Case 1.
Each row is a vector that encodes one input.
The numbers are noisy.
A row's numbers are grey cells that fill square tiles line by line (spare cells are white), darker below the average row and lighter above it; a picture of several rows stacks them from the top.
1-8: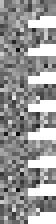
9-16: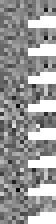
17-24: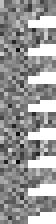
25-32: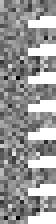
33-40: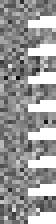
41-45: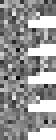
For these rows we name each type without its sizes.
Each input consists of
a point on a line.
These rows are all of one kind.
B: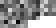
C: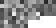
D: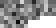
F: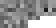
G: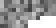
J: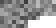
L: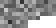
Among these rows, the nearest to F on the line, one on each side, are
G and J.
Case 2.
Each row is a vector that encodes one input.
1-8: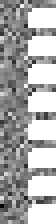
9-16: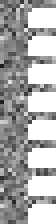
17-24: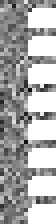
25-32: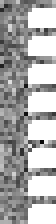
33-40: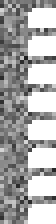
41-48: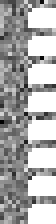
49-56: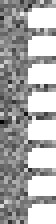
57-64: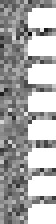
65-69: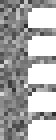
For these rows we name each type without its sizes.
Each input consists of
four true/false values.
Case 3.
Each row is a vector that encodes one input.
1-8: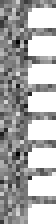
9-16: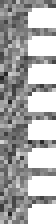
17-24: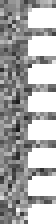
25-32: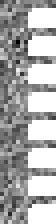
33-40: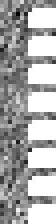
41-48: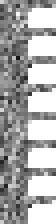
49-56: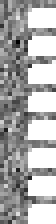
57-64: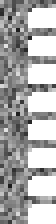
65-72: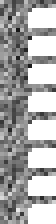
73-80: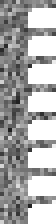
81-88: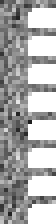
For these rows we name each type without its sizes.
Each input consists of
a point on a circle.
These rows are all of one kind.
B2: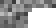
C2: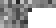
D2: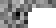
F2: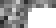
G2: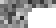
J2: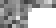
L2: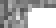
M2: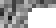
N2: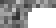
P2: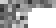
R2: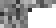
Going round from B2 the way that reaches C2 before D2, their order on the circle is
B2, F2, J2, L2, P2, G2, M2, R2, C2, D2, N2.
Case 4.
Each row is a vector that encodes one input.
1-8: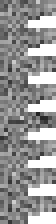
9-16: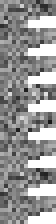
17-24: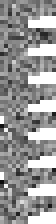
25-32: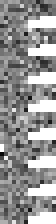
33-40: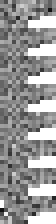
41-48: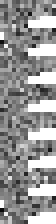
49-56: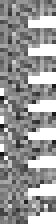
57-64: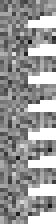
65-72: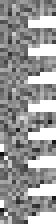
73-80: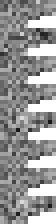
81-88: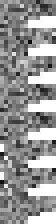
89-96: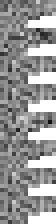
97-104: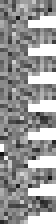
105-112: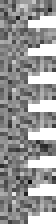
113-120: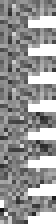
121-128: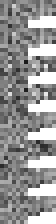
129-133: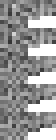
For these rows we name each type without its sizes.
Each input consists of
a label.
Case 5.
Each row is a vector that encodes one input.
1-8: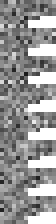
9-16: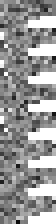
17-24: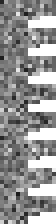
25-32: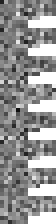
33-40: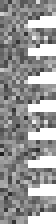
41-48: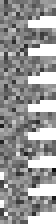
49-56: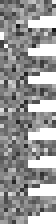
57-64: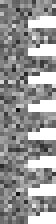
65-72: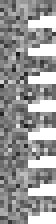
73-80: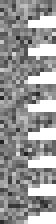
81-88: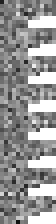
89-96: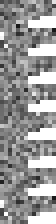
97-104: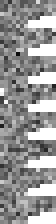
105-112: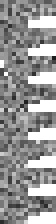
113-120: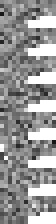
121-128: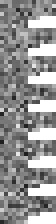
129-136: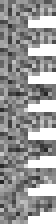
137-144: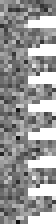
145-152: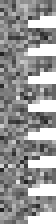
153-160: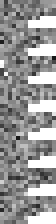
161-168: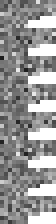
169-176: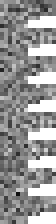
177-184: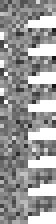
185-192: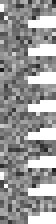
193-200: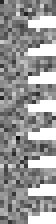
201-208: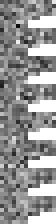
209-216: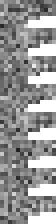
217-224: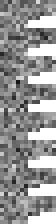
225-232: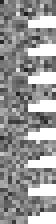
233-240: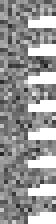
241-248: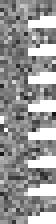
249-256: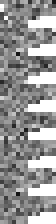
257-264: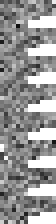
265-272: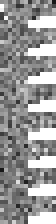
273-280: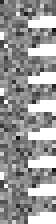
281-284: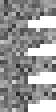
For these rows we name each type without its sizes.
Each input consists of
a label.
